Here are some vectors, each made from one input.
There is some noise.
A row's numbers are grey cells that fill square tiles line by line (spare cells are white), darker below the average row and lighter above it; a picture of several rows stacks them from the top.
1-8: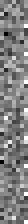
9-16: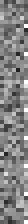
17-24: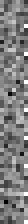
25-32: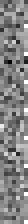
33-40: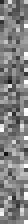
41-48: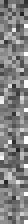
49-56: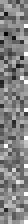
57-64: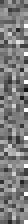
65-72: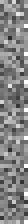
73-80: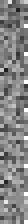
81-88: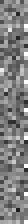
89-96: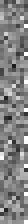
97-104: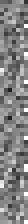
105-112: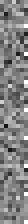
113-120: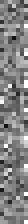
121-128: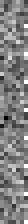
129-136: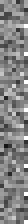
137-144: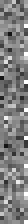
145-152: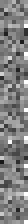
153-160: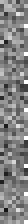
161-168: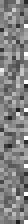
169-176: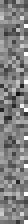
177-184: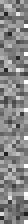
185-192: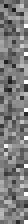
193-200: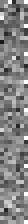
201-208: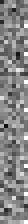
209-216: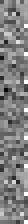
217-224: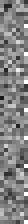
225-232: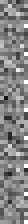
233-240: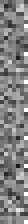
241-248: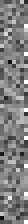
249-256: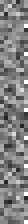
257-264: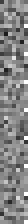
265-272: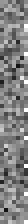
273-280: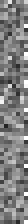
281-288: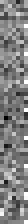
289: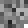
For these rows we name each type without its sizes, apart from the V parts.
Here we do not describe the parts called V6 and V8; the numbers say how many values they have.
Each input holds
either a value of V6 and a value of V8, or a list of points on a circle.
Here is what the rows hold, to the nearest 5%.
About 25% of them hold a value of V6 and a value of V8. The rest are lists of points on a circle.
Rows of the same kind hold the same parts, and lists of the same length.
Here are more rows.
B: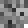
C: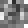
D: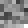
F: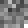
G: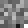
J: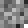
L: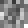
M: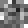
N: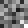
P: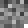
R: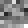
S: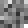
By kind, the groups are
B, F, P
C, L, M
D, R
G, J, S
N

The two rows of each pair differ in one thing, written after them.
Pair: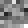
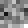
the value of V8
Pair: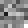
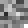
the value of V8
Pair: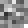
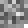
the value of V8
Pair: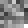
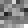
the value of V8
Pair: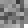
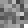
the value of V8
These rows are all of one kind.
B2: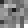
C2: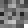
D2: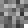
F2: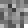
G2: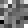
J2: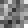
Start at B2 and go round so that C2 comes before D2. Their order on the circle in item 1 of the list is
B2, F2, C2, D2, G2, J2.
